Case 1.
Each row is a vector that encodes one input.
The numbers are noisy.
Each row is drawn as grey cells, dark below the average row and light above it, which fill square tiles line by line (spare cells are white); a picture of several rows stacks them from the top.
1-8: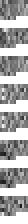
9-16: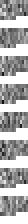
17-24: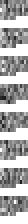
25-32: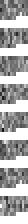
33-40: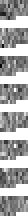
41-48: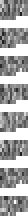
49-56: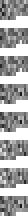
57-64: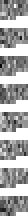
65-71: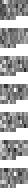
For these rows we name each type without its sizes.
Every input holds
a label and a true/false value.
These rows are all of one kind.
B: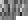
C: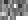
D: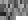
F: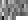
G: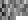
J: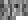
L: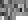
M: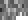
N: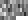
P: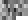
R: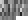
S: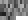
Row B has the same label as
D, R and S.
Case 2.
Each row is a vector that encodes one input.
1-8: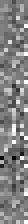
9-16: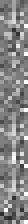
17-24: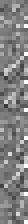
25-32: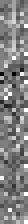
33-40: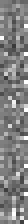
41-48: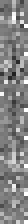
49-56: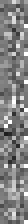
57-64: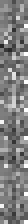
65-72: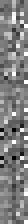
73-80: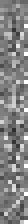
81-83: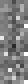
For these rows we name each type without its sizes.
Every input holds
a list of points on a line.
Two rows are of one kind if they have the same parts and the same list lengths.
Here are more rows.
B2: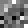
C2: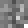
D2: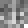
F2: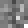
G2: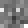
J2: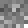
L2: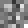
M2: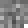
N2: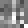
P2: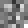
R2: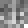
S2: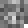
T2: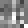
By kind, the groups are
B2
C2, D2, F2, J2, L2, M2, N2, P2, R2, T2
G2, S2

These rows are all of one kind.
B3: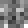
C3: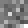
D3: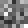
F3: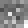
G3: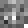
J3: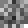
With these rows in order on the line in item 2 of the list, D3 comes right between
G3 and J3.
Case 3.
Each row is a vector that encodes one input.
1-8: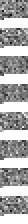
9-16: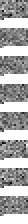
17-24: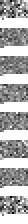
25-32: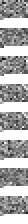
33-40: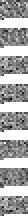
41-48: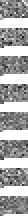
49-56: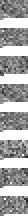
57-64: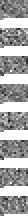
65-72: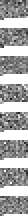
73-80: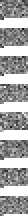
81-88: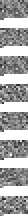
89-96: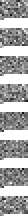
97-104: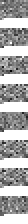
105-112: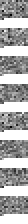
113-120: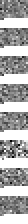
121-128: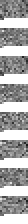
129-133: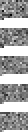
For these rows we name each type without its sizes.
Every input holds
a list of points on a circle.
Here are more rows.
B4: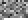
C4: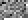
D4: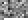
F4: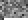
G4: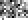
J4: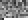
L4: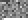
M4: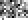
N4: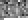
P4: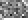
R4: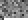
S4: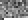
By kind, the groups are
B4, C4, D4, P4
F4, J4, L4, N4, R4, S4
G4, M4

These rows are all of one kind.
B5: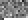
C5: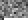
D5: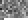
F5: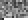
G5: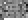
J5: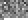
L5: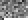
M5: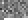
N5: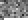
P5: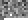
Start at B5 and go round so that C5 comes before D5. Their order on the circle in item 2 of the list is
B5, P5, C5, F5, D5, M5, N5, L5, J5, G5.
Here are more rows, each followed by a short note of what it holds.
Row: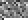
a list of one item
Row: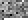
a list of one item
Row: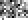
the empty list
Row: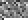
a list of one item
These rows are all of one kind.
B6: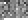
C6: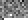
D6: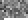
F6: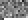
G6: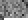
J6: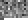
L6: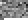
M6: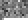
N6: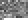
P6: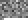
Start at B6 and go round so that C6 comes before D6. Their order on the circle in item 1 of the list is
B6, L6, G6, M6, J6, F6, C6, D6, N6, P6.
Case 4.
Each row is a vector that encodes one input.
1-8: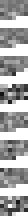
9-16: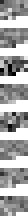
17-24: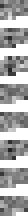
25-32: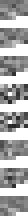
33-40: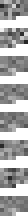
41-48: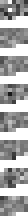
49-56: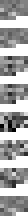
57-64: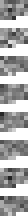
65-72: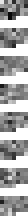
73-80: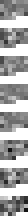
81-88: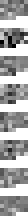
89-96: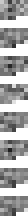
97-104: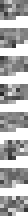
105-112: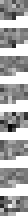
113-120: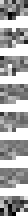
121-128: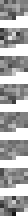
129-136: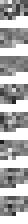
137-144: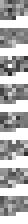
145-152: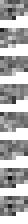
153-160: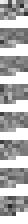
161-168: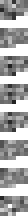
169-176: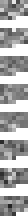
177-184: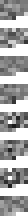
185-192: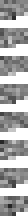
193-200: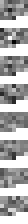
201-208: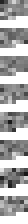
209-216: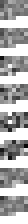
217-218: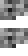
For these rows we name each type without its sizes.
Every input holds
a list of points on a line.
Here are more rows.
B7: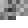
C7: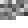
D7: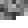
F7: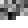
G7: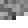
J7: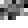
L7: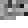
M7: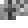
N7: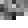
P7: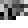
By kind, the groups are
B7, D7, F7, G7, J7, M7, N7
C7, L7
P7

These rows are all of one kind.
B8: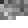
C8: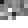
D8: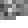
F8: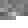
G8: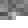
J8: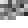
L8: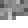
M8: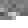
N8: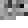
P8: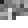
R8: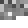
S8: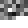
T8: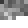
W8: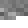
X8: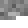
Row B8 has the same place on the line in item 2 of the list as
C8, N8, S8 and T8.
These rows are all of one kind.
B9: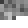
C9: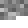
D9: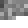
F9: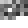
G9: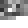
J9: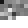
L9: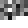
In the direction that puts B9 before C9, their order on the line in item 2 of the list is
B9, J9, G9, L9, D9, C9, F9.
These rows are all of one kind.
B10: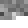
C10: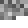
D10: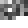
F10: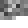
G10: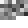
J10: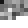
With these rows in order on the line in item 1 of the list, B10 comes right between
C10 and J10.
